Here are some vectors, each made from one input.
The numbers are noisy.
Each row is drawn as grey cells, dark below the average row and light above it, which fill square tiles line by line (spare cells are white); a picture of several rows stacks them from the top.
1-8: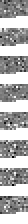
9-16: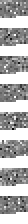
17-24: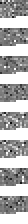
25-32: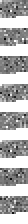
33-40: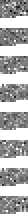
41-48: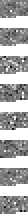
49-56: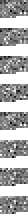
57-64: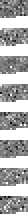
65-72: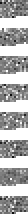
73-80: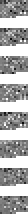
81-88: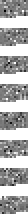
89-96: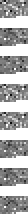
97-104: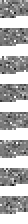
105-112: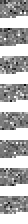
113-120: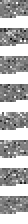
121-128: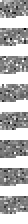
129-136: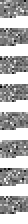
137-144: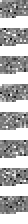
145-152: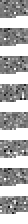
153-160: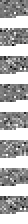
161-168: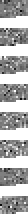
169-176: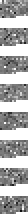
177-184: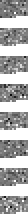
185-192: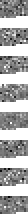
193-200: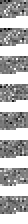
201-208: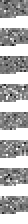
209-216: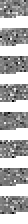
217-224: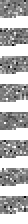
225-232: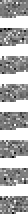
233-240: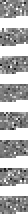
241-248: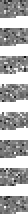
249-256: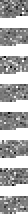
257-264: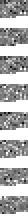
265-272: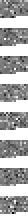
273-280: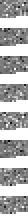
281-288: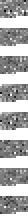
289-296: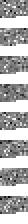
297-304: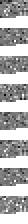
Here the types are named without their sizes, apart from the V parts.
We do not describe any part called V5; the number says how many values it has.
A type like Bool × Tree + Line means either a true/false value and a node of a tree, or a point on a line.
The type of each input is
Bool × Line + Circle × List(V5).
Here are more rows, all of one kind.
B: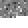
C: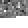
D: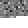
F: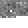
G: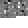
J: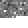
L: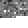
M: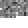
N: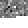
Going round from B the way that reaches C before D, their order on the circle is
B, F, J, L, C, G, D, N, M.
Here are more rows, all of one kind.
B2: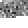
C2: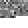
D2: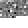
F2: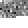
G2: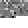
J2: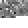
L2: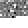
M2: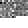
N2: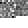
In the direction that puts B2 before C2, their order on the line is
B2, F2, J2, D2, L2, G2, C2, N2, M2.
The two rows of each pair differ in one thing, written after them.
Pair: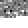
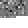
the place on the circle
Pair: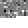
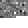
the place on the circle
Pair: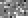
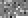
the value of V5 in item 1 of the list
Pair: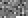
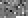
the value of V5 in item 1 of the list
